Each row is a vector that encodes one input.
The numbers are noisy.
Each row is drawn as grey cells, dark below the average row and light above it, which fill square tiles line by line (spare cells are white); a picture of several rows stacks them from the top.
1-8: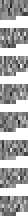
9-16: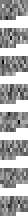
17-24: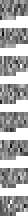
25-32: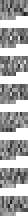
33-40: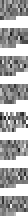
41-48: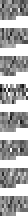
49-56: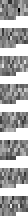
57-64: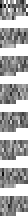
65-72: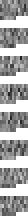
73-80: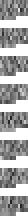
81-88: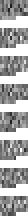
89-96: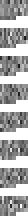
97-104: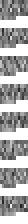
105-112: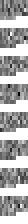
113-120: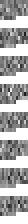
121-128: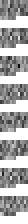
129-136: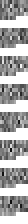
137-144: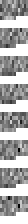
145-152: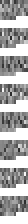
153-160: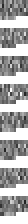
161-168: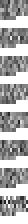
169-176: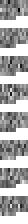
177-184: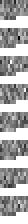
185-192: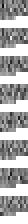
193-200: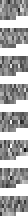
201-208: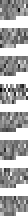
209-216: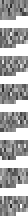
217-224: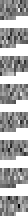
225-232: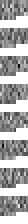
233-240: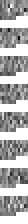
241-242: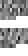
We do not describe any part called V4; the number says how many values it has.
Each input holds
a list of up to two items, each one of 5 labels, a true/false value and a value of V4.
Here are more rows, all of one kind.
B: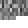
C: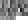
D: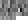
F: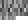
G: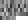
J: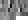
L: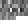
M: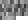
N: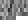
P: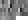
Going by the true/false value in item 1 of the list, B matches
F and L.
